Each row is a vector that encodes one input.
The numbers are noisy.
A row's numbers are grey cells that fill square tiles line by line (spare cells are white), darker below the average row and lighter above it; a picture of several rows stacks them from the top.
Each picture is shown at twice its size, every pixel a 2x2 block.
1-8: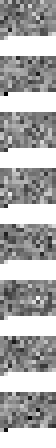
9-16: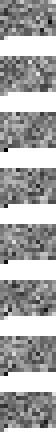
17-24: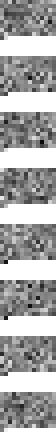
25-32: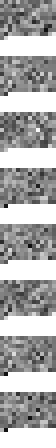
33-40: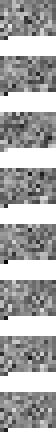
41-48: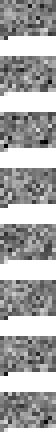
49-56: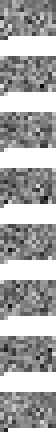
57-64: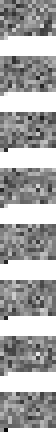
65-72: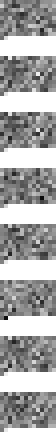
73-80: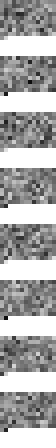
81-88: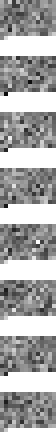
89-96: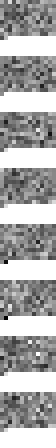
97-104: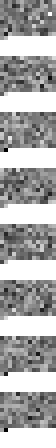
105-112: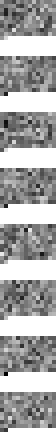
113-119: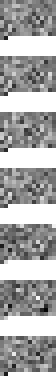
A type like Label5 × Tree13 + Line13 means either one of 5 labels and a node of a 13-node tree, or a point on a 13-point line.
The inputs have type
Line7 × Line7 + Line10 × Tree11.
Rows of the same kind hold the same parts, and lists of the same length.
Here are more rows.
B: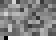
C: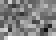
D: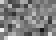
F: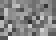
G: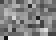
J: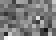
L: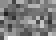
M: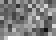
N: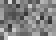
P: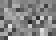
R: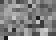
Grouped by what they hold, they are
B, F, G, P, R
C, D, J, L, M, N

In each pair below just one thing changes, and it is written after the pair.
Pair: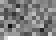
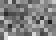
the node of the tree
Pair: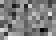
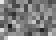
the place on the 10-point line
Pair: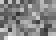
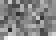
the node of the tree
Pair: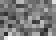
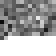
the node of the tree
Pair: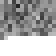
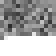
the place on the 10-point line
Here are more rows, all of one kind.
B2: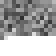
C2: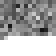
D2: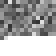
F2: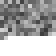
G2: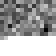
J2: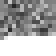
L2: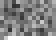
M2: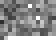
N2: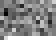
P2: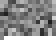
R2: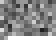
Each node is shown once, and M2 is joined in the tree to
N2.
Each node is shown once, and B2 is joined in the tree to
C2, D2 and J2.
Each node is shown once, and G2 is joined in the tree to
C2.
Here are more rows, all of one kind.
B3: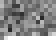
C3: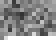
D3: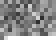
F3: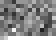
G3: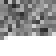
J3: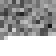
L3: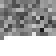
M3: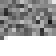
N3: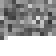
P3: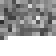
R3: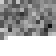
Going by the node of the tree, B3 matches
C3 and G3.
